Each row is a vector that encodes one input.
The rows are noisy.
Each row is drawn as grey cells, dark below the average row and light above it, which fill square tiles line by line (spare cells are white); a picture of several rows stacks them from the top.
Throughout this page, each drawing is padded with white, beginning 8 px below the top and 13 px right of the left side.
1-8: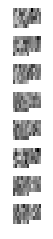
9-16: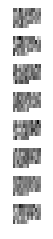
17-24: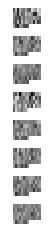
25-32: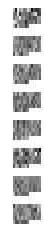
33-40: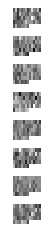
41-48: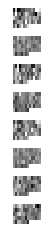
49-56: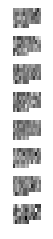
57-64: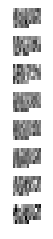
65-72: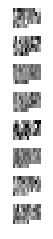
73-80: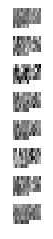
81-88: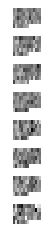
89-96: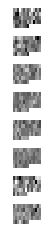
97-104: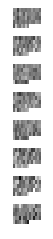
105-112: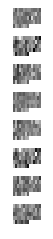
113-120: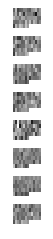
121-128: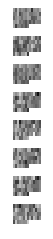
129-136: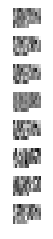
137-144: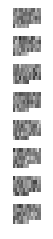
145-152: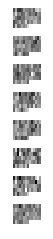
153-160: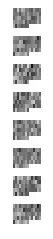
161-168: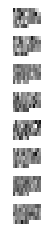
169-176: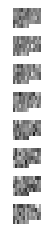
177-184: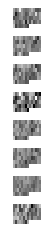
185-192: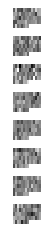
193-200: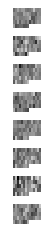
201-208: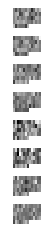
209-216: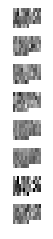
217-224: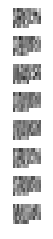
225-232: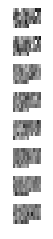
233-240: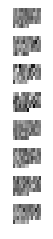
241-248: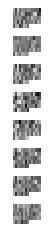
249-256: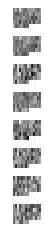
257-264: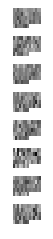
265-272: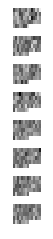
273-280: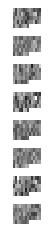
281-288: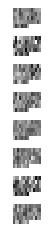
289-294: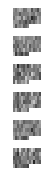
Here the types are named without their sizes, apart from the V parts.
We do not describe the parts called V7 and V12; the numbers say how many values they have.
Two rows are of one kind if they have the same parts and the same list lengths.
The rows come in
2 kinds.
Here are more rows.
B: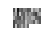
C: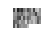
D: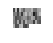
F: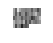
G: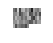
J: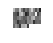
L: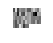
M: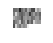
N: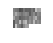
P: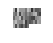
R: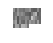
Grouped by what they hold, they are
B, C, D, F, G, J, M, N, P, R
L

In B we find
a point on each of two lines, a true/false value, a value of V7 and a value of V12.
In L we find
a true/false value.
